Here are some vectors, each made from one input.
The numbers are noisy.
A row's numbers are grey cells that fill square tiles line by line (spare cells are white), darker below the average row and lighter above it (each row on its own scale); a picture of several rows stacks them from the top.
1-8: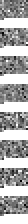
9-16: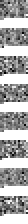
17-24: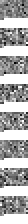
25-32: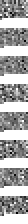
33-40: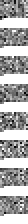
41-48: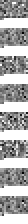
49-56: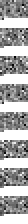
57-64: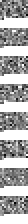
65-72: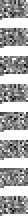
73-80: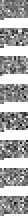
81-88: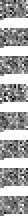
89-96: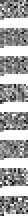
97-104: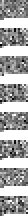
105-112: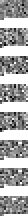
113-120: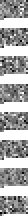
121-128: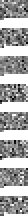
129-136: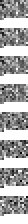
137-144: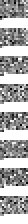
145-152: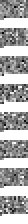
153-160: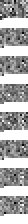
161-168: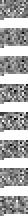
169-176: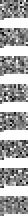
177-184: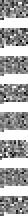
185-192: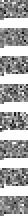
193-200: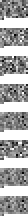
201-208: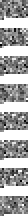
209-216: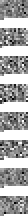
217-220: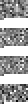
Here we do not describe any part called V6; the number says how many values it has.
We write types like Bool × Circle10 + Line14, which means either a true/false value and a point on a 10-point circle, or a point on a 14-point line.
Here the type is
Line4 × (Tree9 + Unit) + Line8 + Line9 × V6.
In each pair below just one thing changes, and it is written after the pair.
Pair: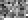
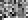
the place on the 9-point line
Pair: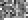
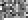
the value of V6
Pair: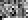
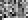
the value of V6
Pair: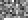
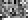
the place on the 9-point line
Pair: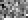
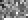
the value of V6
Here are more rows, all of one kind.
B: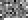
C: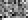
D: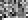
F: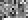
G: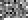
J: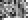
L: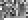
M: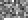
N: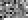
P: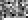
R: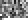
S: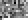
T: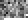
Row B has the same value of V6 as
G, M and R.
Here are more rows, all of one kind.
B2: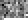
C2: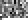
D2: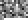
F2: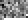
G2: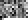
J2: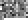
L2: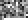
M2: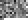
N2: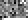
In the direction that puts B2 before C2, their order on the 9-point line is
F2, B2, L2, D2, J2, M2, G2, N2, C2.
